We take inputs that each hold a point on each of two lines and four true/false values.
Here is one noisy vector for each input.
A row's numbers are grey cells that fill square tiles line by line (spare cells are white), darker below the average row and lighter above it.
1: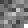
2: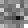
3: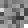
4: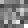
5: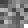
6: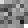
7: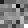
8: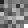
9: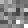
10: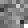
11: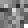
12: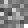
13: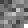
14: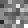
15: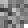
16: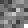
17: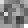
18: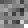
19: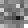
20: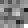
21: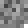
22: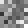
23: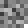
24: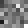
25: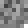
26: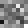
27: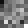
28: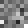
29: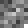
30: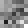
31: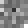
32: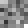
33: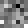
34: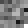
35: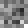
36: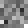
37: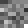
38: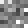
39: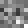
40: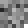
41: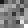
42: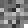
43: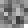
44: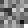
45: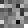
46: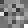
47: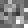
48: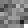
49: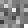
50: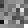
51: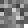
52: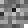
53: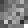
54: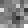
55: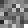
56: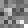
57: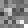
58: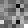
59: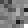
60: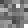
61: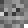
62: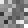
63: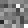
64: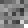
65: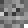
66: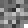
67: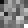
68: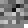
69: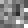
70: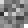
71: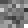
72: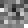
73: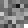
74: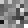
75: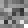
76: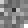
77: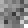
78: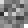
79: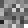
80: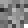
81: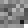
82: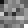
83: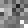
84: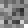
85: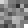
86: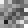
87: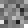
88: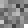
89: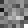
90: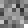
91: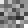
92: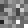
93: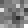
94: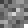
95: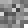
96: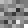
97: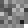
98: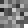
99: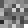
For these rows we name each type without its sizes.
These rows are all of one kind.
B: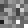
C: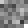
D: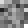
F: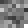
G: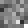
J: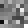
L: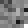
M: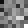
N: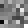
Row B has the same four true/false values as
J and N.
